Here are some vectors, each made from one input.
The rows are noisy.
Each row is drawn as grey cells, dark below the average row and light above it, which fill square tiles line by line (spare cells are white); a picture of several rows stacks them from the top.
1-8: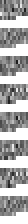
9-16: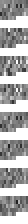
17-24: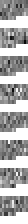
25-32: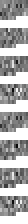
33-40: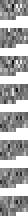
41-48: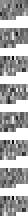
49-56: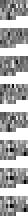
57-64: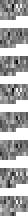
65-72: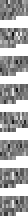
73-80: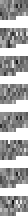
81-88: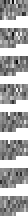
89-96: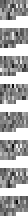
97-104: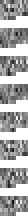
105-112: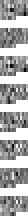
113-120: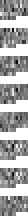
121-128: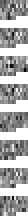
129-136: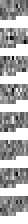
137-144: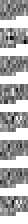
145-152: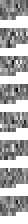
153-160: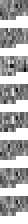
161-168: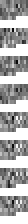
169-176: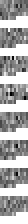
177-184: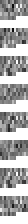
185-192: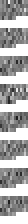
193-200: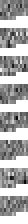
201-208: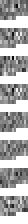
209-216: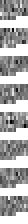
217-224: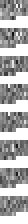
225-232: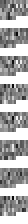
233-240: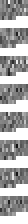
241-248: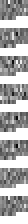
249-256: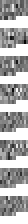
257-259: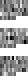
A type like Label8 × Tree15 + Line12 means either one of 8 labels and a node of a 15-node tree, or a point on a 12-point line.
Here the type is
Line9 + Line10.
